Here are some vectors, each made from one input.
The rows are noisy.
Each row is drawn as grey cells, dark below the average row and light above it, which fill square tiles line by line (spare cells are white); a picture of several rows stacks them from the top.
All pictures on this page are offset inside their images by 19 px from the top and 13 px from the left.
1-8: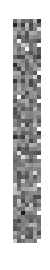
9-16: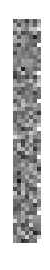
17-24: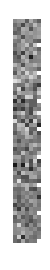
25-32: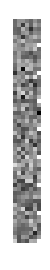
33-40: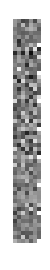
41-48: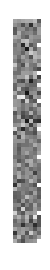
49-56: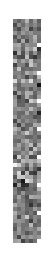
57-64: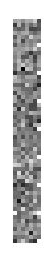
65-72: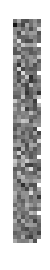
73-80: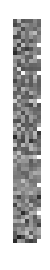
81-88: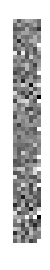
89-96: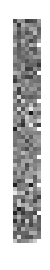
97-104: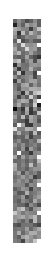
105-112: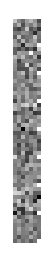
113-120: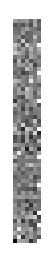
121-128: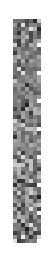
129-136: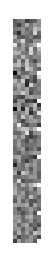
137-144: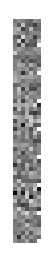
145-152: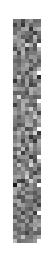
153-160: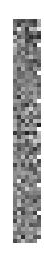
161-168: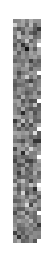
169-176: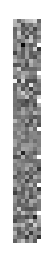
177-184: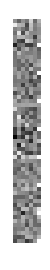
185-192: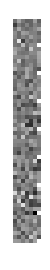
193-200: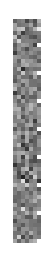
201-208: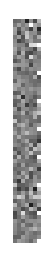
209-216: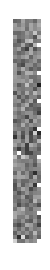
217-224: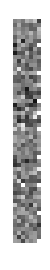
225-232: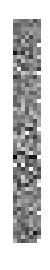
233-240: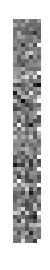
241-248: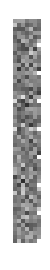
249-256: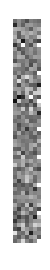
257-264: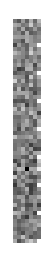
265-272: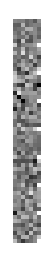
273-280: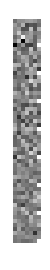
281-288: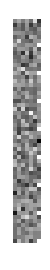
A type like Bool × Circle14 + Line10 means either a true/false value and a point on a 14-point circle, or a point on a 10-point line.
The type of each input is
(Bool × Bool × Bool × Bool + Unit) × Line10.
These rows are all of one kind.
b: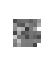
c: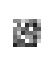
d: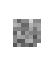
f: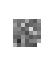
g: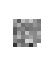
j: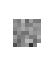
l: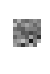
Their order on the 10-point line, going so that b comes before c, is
b, g, l, d, f, c, j.
